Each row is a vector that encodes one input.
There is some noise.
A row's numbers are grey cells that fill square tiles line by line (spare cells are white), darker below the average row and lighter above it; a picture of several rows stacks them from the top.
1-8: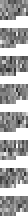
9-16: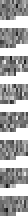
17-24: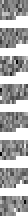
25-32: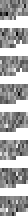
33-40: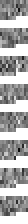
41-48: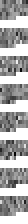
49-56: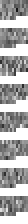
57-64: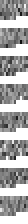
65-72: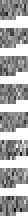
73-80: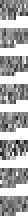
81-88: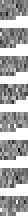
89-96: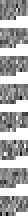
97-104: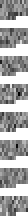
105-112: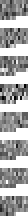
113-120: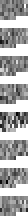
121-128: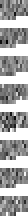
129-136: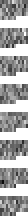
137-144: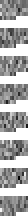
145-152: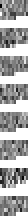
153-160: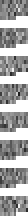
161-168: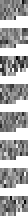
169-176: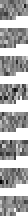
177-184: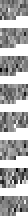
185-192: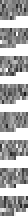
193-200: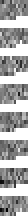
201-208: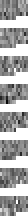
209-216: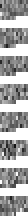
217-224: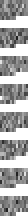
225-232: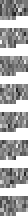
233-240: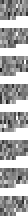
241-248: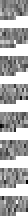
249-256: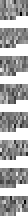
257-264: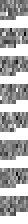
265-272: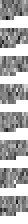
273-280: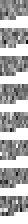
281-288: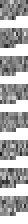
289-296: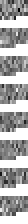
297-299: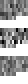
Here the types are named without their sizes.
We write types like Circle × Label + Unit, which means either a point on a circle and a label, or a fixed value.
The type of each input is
(Bool × Label + Unit) × Circle × Label + Unit.
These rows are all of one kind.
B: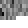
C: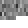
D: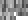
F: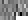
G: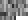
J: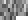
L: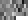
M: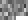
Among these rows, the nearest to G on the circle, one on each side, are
B and C.
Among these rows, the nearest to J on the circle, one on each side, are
F and M.
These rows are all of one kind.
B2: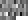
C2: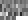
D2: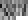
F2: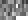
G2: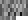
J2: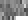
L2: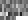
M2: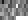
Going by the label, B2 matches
F2 and G2.
